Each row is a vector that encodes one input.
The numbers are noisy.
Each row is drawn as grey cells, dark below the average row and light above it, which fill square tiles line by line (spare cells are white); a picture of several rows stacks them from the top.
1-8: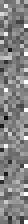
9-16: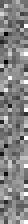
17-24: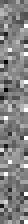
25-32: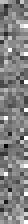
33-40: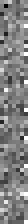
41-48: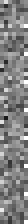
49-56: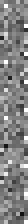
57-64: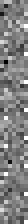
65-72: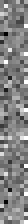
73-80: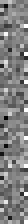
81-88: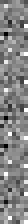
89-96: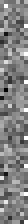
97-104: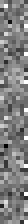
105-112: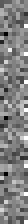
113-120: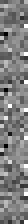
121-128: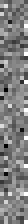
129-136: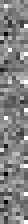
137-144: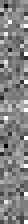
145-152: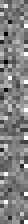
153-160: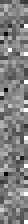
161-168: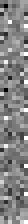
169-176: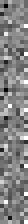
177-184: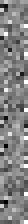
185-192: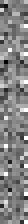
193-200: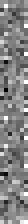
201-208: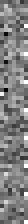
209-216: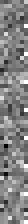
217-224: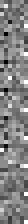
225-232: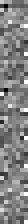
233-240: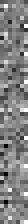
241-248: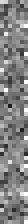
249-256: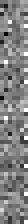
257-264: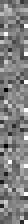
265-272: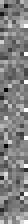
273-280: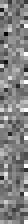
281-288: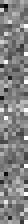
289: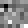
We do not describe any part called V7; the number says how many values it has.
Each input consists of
a point on a 6-point line, together with either a point on a 10-point circle, four true/false values and a value of V7, or a list of up to two points on a 10-point line.
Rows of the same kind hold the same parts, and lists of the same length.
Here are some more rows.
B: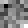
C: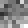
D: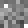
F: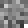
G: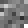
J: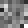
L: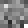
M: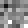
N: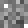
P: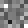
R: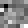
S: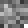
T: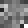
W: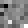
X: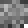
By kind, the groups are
B, C, M, R, W
D, F, L, P
G, N
J, S, T, X

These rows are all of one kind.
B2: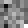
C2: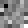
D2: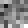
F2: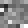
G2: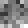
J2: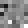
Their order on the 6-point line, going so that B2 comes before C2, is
G2, D2, B2, C2, J2, F2.
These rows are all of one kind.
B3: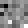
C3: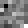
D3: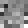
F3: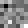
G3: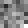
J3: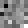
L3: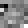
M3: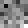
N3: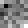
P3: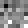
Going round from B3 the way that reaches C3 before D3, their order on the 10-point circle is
B3, N3, F3, C3, L3, G3, M3, D3, P3, J3.
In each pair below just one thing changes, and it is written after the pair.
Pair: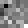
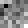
the place on the 6-point line
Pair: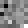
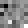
the place on the 6-point line
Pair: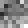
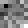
the place on the 10-point circle
